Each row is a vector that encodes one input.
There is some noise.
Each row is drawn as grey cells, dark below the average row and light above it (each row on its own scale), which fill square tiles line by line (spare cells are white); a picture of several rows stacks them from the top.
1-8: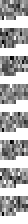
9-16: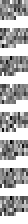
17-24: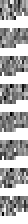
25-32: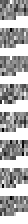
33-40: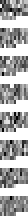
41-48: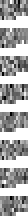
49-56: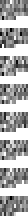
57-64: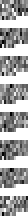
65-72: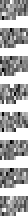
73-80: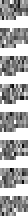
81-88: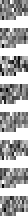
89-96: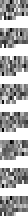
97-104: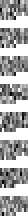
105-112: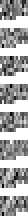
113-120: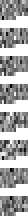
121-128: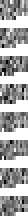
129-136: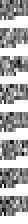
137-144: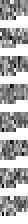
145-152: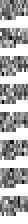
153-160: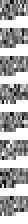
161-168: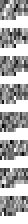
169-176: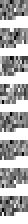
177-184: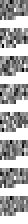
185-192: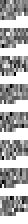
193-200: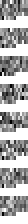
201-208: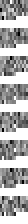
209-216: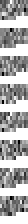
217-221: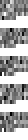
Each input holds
either a point on a 9-point line, or a list of up to two points on a 4-point line.
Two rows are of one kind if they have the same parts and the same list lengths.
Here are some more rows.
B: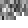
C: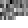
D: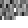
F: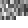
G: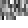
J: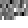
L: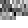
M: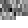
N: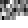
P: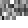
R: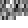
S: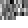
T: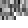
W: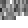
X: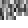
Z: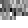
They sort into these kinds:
B, F, G, P, T, X
C, D, J, S
L, M, Z
N, R, W

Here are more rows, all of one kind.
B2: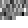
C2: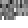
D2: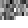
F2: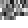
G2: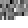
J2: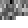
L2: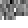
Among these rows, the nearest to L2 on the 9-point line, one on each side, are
D2 and G2.
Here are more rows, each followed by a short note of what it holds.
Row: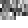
the empty list
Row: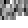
a list of one item
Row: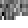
a point on a 9-point line
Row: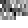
the empty list
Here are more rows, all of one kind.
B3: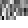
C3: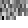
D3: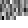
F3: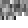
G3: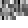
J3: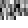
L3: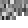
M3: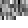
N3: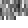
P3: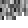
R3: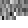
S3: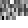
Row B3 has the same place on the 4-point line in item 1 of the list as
D3 and R3.
